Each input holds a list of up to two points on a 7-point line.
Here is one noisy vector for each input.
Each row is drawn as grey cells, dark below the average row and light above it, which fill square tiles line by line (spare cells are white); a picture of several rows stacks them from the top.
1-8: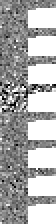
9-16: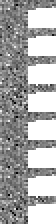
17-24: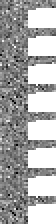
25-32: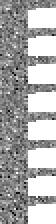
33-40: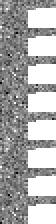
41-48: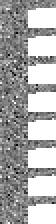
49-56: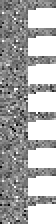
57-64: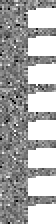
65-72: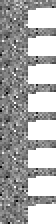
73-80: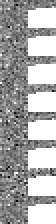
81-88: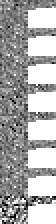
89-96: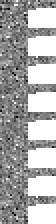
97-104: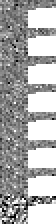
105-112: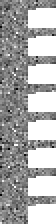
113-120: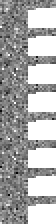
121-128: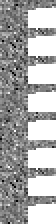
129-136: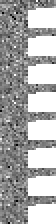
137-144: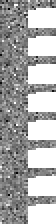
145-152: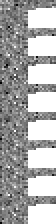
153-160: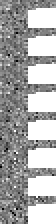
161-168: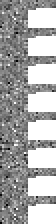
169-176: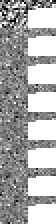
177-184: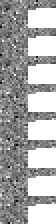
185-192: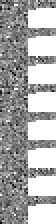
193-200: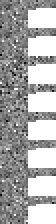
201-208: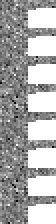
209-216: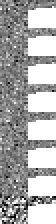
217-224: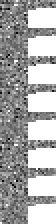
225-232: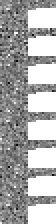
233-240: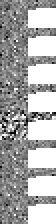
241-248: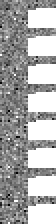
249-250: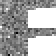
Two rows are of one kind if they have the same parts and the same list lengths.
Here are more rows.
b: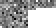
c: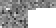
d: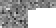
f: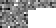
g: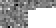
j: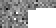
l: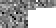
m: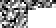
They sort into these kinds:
b, c, d, g, l
f, j
m

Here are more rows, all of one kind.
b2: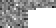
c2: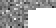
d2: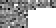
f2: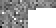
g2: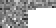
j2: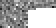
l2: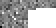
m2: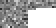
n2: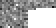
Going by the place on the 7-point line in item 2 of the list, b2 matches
c2, l2 and n2.
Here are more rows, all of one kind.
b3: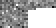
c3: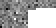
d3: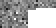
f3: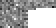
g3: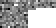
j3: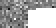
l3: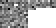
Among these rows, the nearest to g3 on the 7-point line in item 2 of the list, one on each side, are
c3 and j3.
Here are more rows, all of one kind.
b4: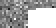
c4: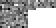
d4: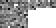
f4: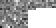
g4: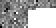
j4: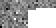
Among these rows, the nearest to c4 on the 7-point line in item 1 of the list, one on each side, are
d4 and f4.
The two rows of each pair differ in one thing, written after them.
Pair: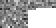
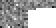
the place on the 7-point line in item 2 of the list
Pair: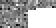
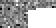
the place on the 7-point line in item 2 of the list
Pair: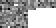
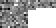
the place on the 7-point line in item 2 of the list
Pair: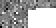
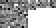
the place on the 7-point line in item 1 of the list
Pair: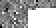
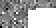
the place on the 7-point line in item 2 of the list
